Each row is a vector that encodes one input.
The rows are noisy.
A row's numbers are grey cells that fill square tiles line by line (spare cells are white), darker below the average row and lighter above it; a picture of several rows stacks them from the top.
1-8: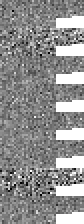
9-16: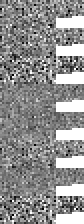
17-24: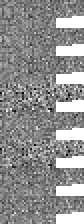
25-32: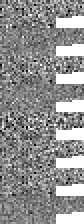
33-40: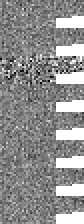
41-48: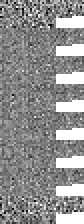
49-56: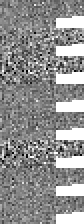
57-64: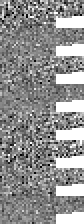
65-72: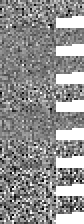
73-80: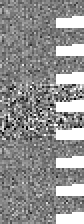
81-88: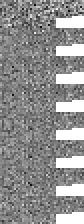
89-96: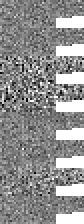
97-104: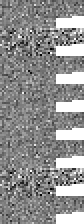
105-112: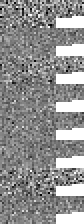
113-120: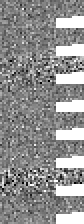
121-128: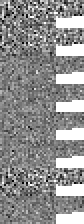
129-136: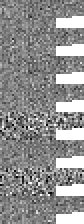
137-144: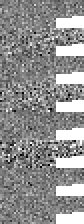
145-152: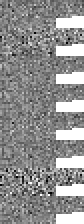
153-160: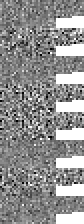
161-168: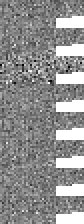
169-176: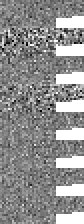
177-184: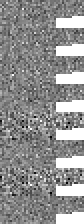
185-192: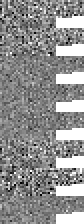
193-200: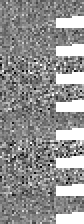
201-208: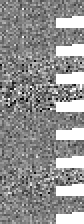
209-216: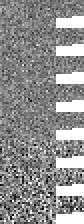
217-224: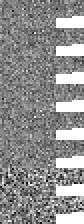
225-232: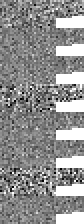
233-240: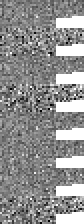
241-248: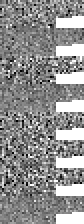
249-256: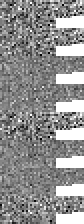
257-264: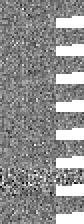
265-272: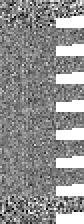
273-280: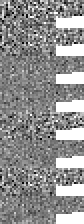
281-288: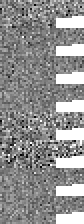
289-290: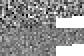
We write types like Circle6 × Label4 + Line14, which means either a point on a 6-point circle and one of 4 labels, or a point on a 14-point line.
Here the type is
Tree9 × Tree9 × (Tree9 + Unit) + Tree11 + Unit.
